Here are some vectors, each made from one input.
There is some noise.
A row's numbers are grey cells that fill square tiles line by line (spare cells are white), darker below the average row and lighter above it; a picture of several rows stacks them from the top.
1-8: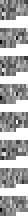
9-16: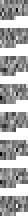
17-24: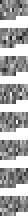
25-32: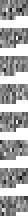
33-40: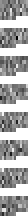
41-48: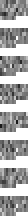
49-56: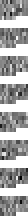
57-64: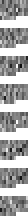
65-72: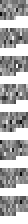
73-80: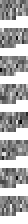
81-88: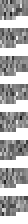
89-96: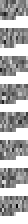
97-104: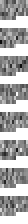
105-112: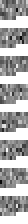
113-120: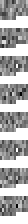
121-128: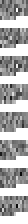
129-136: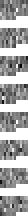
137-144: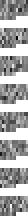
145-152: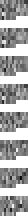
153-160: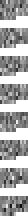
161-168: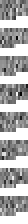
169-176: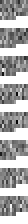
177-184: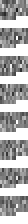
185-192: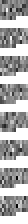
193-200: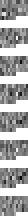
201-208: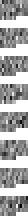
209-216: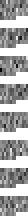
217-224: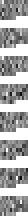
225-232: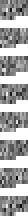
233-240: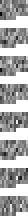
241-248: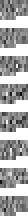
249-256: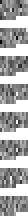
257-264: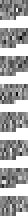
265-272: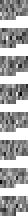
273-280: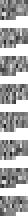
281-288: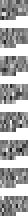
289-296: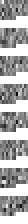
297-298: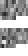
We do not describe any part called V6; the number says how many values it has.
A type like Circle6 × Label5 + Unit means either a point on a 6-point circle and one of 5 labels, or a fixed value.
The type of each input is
(Circle9 + Line8) × V6.
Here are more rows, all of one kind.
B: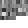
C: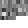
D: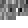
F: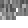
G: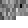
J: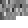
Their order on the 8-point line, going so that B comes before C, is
B, C, J, D, F, G.
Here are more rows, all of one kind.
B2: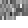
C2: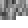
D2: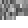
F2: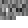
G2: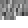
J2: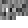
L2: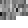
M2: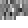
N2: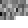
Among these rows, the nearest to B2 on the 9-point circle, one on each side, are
G2 and N2.
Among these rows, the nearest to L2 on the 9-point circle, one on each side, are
G2 and J2.
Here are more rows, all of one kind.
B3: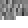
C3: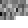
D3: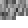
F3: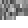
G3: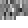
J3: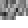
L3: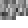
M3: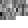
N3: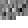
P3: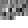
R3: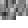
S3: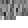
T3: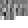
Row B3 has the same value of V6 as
S3 and T3.
